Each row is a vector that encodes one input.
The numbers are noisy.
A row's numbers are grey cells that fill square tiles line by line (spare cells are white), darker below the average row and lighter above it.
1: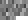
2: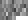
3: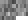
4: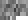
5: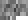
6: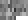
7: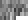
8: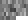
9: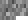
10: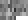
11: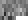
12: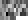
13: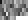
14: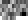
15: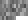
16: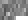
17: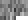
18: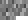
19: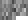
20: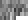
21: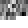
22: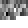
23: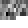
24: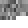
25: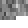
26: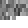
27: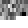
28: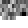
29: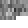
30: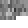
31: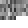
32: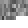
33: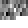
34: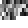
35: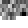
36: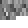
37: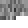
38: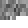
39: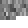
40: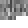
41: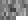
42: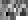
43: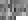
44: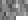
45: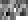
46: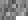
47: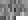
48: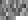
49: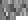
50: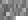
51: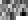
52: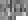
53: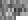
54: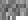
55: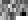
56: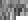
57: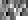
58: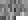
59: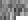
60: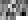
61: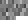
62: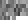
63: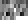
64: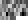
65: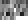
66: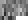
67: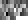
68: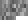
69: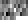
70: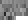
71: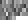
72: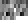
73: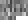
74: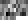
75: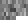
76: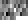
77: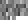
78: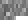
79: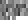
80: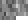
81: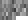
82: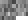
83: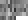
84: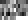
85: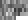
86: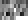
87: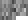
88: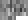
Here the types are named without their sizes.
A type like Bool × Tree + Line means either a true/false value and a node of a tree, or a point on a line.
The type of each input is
Line + Tree.
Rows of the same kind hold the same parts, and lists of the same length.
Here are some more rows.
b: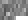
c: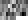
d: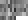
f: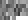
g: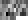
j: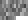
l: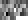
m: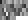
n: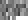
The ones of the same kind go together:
b, d, f, j, m, n
c, g, l

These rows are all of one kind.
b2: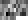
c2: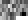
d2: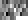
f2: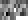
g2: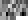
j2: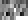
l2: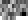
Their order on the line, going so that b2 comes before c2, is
j2, d2, f2, b2, g2, c2, l2.
